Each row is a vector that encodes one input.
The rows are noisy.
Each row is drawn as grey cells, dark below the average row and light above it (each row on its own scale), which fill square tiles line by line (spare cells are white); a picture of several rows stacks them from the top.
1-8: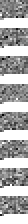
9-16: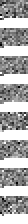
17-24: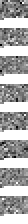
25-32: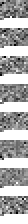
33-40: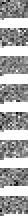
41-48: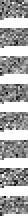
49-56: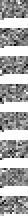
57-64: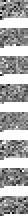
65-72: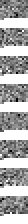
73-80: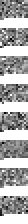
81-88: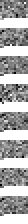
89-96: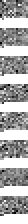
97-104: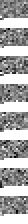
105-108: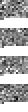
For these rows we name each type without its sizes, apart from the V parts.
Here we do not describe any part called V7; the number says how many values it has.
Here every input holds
four true/false values, together with either a point on a line, or a value of V7.
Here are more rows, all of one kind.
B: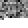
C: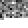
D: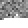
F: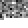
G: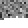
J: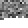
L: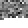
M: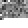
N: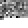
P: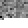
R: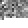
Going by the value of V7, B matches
J, L and M.
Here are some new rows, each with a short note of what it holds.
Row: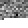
a point on a line and four true/false values
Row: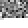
a point on a line and four true/false values
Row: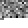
a point on a line and four true/false values
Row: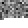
four true/false values and a value of V7
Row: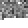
a point on a line and four true/false values
